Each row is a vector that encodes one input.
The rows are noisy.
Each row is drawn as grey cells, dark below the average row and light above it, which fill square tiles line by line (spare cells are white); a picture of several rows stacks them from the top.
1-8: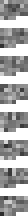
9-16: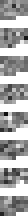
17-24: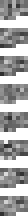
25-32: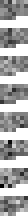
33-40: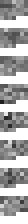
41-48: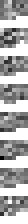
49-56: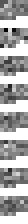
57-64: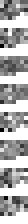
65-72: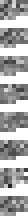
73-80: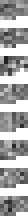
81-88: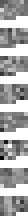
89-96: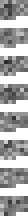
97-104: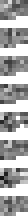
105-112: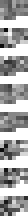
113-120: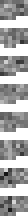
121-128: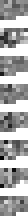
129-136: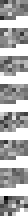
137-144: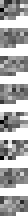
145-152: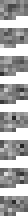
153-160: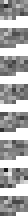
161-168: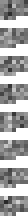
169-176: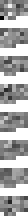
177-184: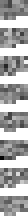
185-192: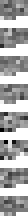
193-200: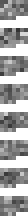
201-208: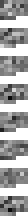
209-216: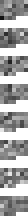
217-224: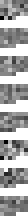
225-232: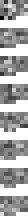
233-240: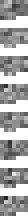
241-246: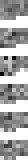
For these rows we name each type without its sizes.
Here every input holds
a point on a line, together with either a label, or five true/false values.
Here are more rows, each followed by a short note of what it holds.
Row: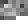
a point on a line and five true/false values
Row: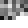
a label and a point on a line
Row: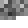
a point on a line and five true/false values
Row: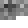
a point on a line and five true/false values
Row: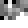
a label and a point on a line
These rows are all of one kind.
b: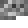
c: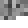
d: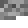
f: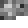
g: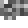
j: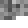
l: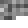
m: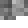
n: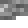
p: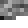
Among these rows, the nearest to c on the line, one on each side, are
j and m.
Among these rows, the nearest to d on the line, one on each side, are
l and n.
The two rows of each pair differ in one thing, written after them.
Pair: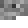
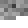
one of the five true/false values
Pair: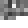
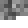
one of the five true/false values
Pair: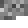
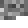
the place on the line
